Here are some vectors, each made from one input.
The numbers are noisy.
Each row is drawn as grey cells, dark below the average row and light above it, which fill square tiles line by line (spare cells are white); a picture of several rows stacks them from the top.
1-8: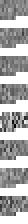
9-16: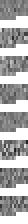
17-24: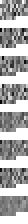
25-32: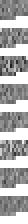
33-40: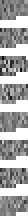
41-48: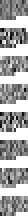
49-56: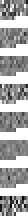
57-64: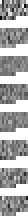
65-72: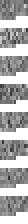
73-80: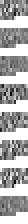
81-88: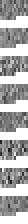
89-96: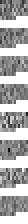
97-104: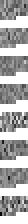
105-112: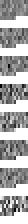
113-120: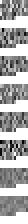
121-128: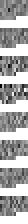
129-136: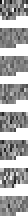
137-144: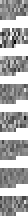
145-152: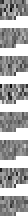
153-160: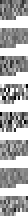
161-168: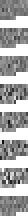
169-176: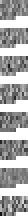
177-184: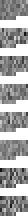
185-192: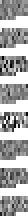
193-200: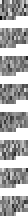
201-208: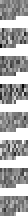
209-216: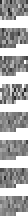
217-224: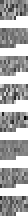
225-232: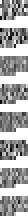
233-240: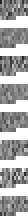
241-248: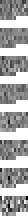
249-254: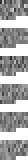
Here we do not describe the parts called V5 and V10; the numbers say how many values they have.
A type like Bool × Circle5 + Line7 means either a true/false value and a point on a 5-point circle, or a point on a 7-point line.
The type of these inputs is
Line6 × Line8 + (Line7 + V5) × V10.
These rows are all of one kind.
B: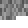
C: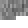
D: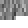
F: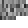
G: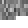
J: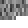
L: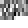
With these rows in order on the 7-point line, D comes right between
B and L.
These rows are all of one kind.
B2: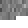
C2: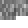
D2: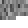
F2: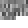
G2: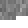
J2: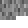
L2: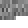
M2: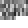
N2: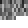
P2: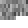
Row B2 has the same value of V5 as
C2, M2 and P2.
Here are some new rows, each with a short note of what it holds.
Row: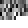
a point on a 6-point line and a point on an 8-point line
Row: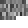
a point on a 7-point line and a value of V10
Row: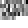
a point on a 6-point line and a point on an 8-point line
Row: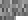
a value of V5 and a value of V10
